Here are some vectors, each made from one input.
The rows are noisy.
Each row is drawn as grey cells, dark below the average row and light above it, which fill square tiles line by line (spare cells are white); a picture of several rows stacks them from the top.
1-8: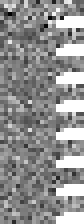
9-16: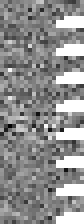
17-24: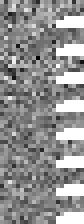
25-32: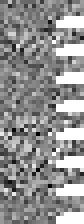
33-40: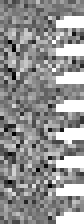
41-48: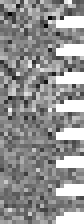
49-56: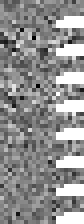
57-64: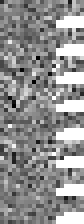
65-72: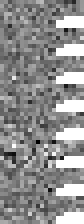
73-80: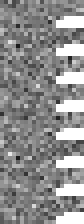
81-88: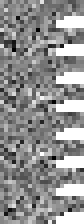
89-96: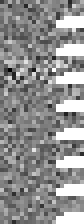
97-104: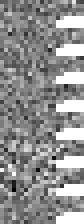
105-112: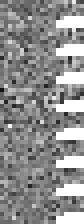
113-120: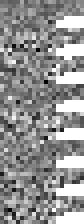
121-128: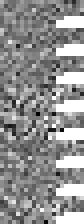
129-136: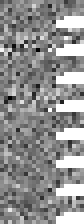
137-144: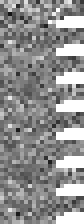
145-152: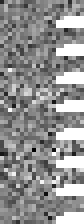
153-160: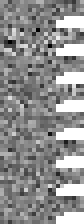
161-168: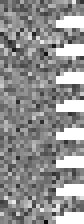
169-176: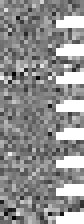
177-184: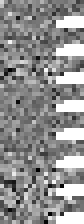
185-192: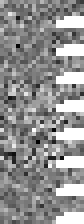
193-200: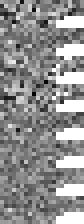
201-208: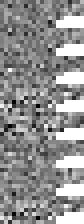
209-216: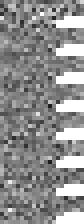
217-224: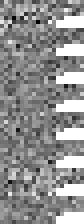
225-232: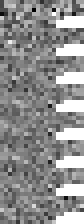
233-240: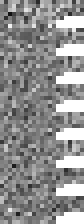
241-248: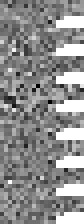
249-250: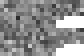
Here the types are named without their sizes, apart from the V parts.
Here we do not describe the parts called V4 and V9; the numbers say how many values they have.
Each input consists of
either a value of V4 and a value of V9, or a list of points on a line.
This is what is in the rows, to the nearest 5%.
About 25% of them hold a value of V4 and a value of V9. The rest are lists of points on a line.
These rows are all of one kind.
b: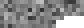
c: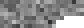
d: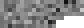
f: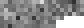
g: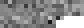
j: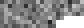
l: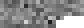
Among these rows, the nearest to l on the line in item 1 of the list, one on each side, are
c and g.
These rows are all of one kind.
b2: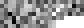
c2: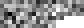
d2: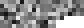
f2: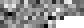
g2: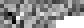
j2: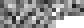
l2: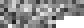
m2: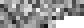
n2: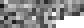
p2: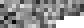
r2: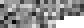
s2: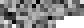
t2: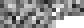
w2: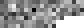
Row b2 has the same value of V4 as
l2, m2, p2 and r2.
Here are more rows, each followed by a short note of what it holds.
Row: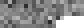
a list of two items
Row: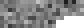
a list of two items
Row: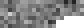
a list of two items
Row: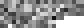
a value of V4 and a value of V9
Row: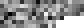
a value of V4 and a value of V9
